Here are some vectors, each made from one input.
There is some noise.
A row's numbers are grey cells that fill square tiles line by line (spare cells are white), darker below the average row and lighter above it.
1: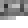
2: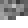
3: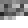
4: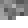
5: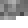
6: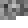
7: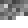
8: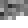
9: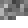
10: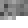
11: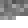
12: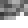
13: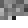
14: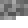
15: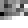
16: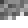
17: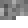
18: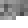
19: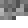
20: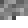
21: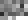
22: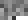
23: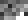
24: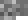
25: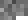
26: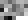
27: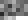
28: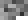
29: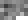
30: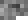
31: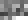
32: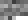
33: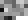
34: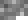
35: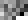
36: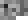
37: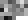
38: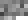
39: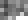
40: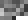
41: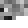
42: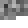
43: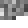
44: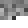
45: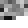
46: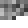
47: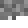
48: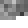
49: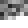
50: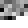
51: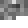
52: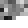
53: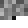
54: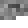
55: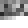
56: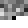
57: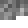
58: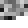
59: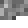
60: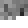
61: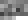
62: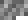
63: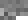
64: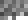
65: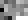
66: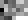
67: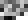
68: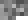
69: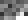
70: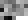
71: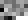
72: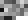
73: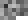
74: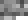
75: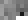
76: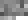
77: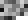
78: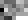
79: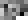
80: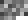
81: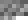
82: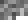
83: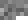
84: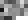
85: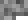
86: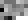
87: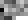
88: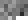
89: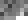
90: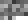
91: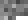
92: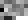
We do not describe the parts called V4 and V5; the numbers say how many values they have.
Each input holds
either a point on each of two 3-point lines, or a true/false value, a value of V4 and a value of V5.
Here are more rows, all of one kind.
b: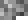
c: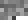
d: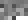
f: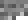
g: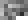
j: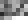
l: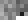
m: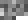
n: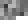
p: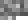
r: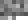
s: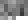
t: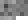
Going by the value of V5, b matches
j, m and n.
